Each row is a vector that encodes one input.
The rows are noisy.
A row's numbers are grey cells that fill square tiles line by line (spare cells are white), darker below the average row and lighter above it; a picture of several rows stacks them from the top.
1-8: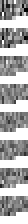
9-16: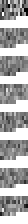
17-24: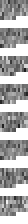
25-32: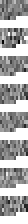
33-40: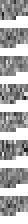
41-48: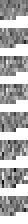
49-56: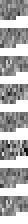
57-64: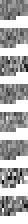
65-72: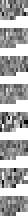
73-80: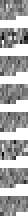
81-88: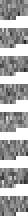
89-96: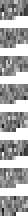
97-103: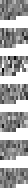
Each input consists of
one of 6 labels.
